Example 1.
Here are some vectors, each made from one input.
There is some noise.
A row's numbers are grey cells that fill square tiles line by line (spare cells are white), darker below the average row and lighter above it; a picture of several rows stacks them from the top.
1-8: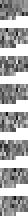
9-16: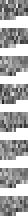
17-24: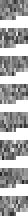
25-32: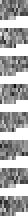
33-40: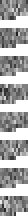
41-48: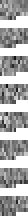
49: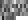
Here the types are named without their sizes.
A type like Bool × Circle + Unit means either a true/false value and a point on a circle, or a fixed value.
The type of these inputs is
Bool × Bool × Bool × Bool.
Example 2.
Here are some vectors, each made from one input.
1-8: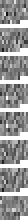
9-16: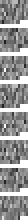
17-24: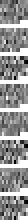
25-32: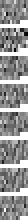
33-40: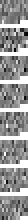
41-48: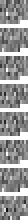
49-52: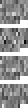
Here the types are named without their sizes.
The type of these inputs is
Tree + Unit.
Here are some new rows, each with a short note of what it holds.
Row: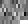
a node of a tree
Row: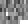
a node of a tree
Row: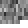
a node of a tree
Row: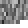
a node of a tree
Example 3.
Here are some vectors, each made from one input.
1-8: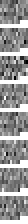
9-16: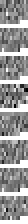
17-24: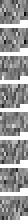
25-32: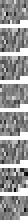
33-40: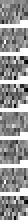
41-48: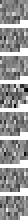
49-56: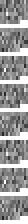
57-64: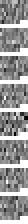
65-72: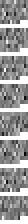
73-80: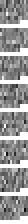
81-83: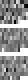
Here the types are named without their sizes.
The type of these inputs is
Tree + Unit.
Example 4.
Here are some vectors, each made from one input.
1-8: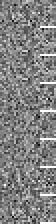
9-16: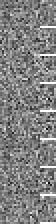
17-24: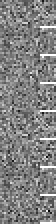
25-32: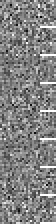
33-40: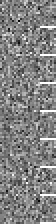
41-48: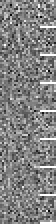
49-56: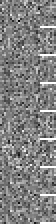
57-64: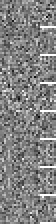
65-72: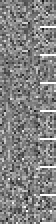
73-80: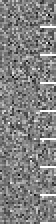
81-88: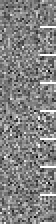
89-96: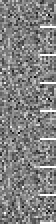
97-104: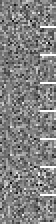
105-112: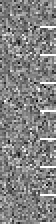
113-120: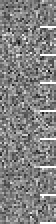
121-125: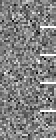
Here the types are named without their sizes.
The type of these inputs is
Line.
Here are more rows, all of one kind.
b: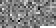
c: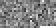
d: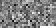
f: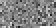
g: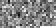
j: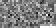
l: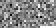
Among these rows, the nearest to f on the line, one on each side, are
c and g.
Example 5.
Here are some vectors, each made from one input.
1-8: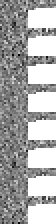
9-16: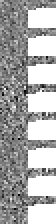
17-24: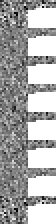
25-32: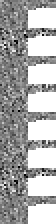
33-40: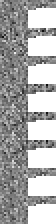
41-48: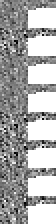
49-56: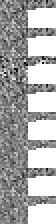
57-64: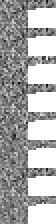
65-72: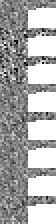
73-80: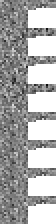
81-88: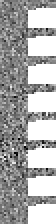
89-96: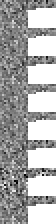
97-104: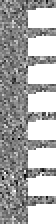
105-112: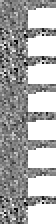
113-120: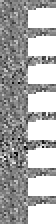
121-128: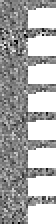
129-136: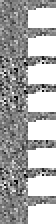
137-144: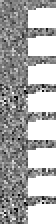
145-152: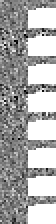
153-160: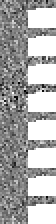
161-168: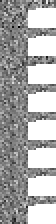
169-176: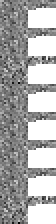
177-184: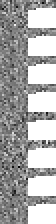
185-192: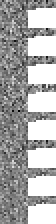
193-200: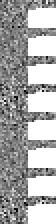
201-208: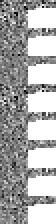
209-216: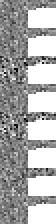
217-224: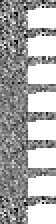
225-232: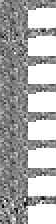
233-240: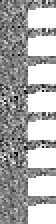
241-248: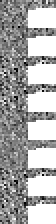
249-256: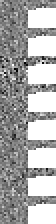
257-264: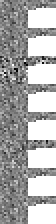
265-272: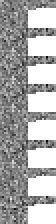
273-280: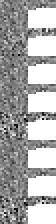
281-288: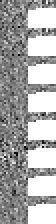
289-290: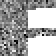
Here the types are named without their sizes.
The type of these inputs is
Bool × Bool × Bool.
